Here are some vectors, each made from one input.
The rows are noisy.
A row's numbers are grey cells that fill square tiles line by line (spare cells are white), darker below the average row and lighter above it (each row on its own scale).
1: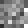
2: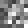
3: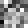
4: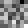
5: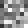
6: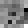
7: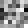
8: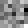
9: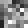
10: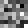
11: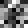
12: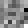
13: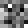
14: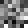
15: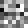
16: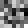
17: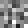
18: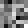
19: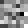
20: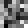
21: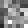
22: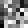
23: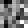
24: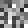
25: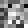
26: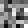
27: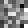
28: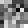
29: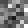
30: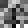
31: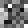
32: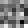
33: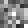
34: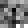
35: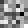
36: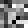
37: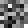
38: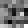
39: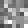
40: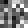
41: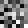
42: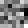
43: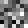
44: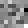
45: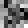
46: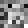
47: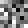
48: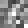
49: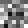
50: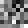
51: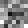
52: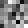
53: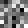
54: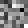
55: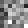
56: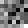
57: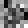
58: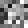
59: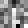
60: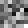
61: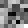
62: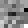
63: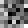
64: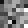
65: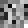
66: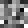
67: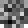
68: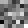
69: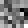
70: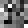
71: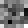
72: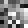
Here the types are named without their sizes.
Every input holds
either a point on a line, or three true/false values.
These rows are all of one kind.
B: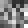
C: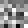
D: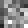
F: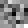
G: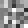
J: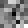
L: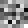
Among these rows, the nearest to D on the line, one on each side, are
B and J.
